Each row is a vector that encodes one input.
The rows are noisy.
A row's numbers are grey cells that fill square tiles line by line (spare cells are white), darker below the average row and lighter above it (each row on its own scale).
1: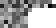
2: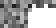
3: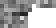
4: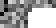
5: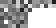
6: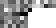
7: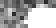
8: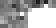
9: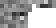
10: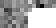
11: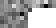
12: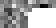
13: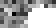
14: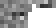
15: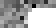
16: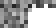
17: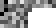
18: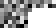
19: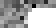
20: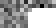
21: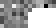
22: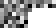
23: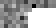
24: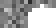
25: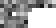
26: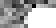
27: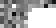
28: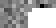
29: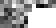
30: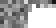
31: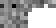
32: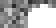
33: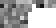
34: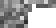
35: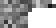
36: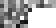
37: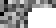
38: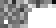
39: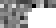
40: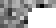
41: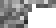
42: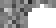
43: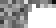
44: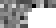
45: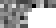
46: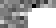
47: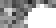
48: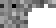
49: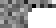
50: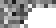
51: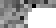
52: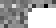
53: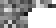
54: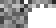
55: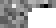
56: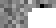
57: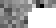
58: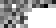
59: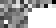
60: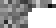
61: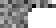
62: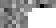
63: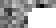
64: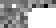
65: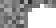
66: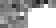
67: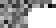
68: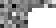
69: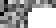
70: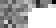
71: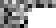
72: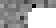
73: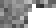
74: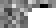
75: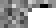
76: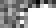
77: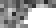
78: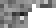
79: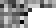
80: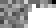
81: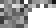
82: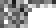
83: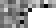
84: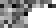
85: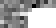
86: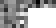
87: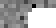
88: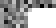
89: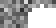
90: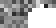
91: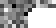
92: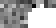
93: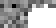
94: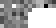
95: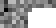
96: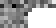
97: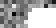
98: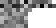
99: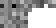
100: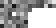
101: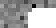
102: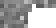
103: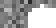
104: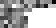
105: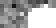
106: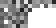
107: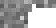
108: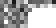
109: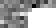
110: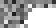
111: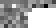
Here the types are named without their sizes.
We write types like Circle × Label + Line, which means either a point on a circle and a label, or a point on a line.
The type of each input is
Bool × Bool × Bool × Bool × Bool + Unit.
